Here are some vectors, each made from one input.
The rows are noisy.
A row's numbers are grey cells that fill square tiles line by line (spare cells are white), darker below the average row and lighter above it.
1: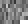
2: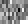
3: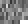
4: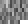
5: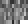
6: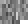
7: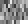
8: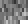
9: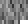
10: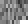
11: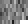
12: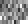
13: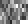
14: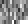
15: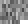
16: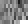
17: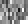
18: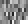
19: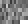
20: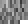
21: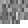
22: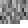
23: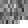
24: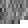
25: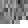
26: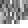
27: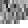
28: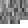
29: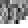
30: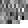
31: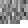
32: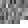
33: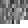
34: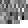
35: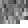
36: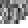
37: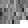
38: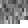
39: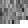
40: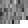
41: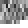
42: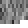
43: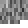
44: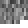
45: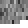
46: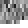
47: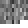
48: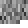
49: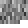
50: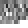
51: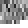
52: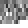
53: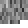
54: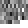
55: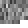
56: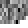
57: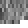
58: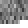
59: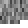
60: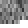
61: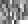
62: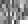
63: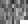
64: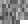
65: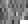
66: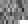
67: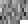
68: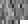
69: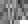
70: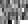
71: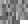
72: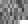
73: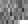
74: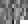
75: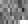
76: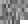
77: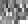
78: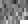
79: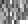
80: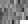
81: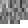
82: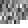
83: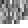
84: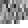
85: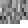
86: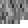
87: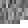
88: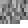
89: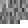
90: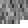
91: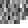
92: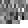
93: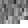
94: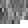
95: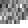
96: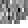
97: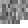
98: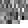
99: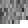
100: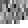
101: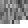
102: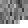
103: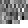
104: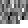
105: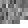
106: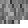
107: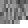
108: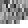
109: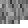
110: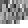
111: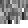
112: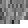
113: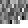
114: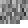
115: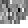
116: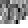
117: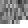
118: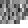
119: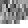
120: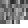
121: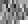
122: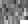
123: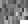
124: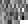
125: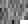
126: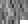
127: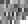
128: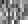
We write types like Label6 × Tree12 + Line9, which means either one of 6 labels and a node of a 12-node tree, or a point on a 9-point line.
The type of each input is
Bool × Label8 + Tree11.
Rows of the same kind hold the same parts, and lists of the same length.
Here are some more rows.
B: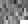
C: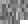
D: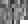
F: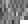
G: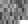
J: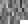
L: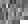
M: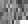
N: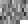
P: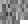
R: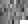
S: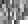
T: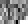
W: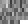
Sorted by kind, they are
B, C, D, F, G, J, L, M, N, P, R, W
S, T

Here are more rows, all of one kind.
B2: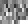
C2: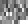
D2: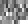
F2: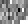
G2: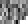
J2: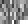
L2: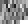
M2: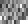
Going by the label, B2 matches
C2 and D2.
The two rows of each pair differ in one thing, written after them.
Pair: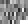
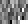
the true/false value
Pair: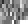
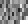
the label
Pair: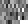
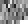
the true/false value
